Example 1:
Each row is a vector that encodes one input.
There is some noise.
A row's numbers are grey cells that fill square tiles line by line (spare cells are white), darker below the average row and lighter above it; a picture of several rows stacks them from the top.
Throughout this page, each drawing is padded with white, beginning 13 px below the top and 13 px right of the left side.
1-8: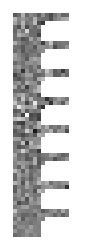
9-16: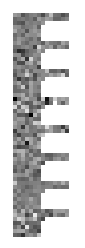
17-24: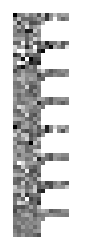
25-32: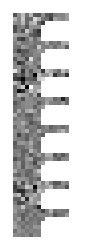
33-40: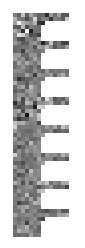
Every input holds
a list of up to two points on a 5-point line.
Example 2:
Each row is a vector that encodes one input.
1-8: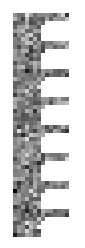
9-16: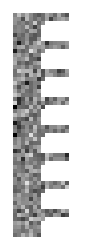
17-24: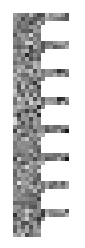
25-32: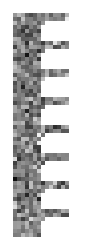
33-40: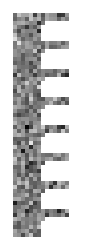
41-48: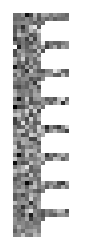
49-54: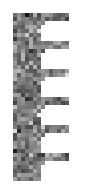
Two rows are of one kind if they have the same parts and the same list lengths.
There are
2 kinds of row.
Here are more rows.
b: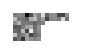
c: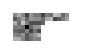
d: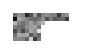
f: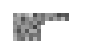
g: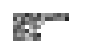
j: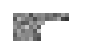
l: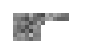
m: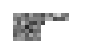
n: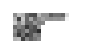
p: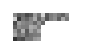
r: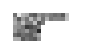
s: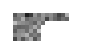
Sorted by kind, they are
b, d, g, j, p, s
c, f, l, m, n, r

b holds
a point on an 8-point circle.
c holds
a node of a 7-node tree.
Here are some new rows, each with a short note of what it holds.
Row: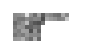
a node of a 7-node tree
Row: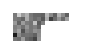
a node of a 7-node tree
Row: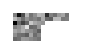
a point on an 8-point circle
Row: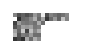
a point on an 8-point circle
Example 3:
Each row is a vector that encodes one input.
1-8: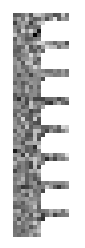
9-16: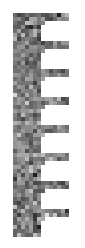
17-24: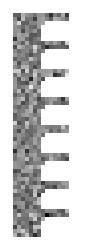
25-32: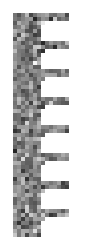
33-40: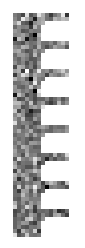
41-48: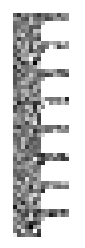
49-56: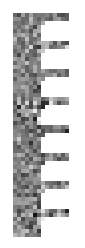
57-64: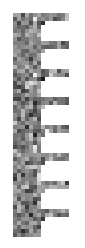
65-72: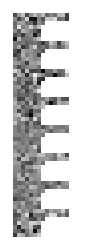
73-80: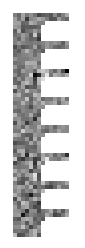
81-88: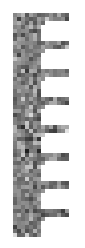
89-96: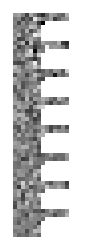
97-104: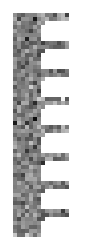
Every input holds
a point on a 7-point line and five true/false values.
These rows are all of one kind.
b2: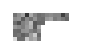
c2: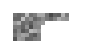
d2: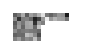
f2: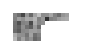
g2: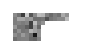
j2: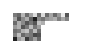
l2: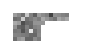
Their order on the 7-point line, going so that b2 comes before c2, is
j2, d2, f2, b2, c2, g2, l2.
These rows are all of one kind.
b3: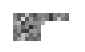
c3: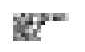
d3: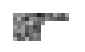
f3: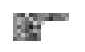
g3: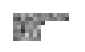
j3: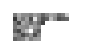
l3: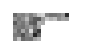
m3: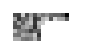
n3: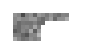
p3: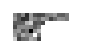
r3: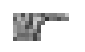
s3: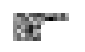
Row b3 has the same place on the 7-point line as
g3, p3 and s3.
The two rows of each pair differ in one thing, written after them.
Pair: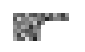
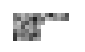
one of the five true/false values
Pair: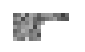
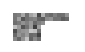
one of the five true/false values
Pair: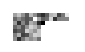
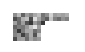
the place on the 7-point line
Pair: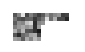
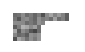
one of the five true/false values
